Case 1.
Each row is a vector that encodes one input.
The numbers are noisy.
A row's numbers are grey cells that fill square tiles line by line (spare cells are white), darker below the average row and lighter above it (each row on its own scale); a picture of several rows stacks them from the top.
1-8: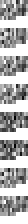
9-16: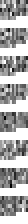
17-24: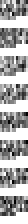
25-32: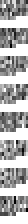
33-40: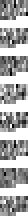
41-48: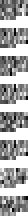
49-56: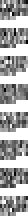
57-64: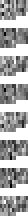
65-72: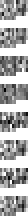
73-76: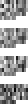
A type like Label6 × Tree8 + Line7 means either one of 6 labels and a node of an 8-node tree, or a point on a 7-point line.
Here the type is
Label5 + Line6.
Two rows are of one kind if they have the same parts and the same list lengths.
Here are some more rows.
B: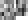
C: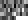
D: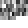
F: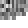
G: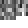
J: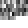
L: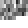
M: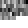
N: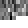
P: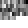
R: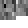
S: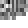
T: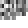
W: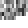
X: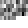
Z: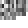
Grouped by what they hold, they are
B, D, F, J, L, M, P, S, T, W, X, Z
C, G, N, R

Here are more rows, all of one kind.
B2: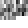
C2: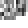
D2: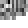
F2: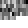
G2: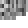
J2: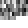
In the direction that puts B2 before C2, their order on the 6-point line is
F2, J2, B2, C2, G2, D2.
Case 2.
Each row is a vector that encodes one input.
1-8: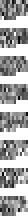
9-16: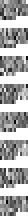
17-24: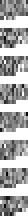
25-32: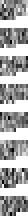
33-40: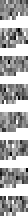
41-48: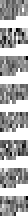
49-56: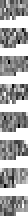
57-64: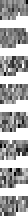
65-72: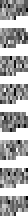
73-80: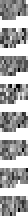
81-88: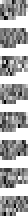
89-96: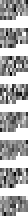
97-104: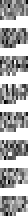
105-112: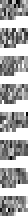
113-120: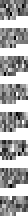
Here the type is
Bool × Bool × Bool + Tree8.
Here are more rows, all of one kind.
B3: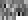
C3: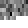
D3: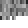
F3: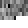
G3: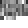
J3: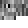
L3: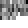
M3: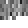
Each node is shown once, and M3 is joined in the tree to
D3.
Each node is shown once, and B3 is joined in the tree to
D3 and G3.
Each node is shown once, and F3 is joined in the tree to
J3.
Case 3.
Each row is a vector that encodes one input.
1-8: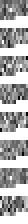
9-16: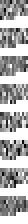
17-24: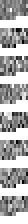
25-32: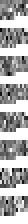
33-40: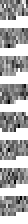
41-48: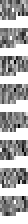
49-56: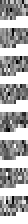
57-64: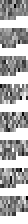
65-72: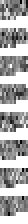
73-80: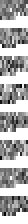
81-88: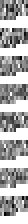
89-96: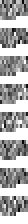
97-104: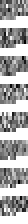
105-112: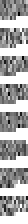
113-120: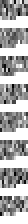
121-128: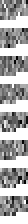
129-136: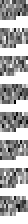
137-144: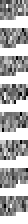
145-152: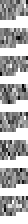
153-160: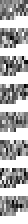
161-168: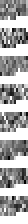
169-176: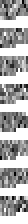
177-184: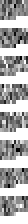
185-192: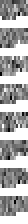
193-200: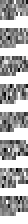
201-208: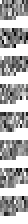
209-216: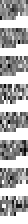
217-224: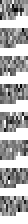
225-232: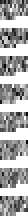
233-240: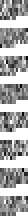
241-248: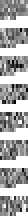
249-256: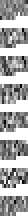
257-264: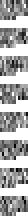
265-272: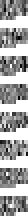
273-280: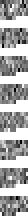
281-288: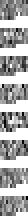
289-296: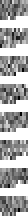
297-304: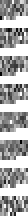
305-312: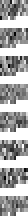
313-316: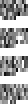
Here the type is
Bool × Bool × Bool × Bool + Tree11 + Unit.
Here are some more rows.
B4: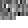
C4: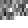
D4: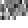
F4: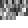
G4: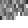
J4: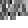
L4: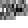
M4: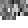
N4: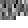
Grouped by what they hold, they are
B4, D4, M4, N4
C4, G4, J4, L4
F4

